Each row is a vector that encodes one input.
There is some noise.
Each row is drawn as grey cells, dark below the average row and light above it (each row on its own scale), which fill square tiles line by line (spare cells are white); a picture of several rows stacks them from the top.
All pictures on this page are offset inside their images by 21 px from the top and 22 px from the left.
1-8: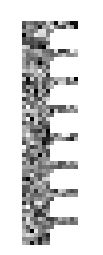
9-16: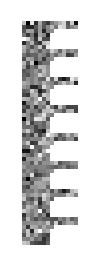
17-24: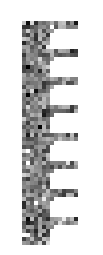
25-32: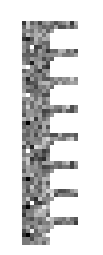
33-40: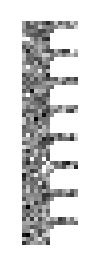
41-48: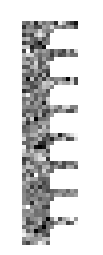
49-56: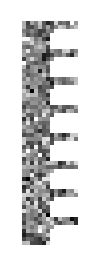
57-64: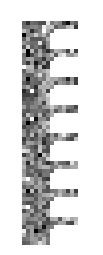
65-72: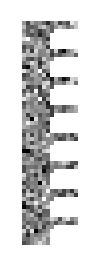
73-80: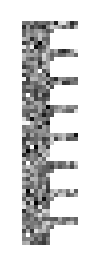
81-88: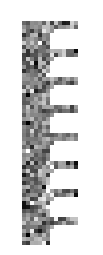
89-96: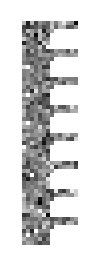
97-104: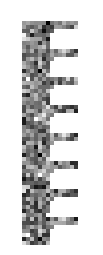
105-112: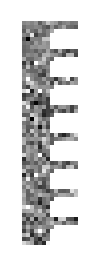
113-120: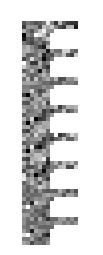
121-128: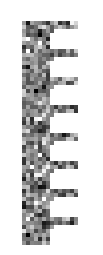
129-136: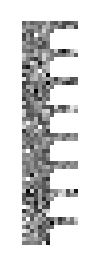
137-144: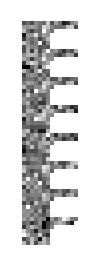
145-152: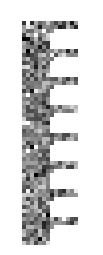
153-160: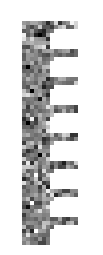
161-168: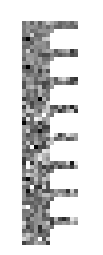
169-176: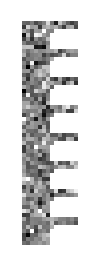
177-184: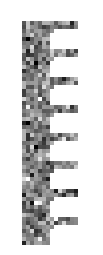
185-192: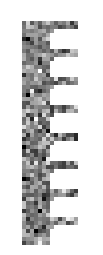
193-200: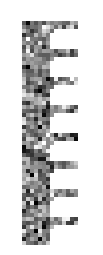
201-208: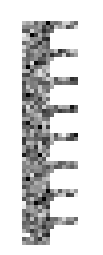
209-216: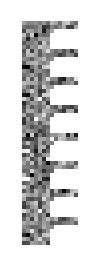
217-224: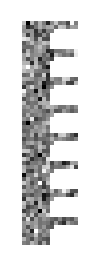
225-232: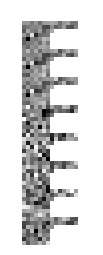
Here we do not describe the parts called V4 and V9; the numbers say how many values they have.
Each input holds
either a fixed value, or one of 6 labels and a value of V4, or a true/false value and a value of V9.
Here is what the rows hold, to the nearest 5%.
About 5% of them hold a fixed value. About 50% of them hold one of 6 labels and a value of V4. The rest hold a true/false value and a value of V9.
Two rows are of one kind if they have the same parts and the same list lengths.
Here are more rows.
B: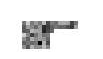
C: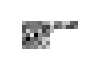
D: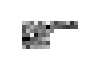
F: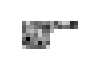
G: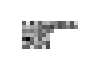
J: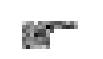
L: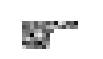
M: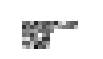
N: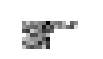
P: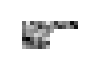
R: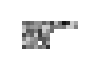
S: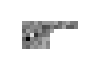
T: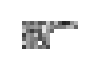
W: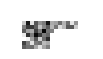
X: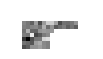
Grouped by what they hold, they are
B, F, G, L, M, N, P
C, R, S, T, W, X
D, J

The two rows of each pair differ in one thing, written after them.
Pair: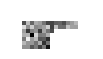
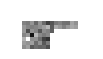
the label
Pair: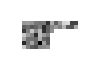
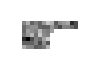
the label
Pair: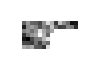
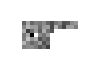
the label
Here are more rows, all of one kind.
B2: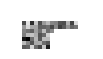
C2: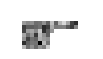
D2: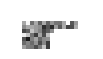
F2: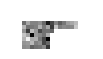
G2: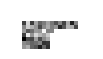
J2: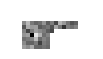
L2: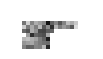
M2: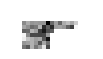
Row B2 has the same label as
C2 and G2.
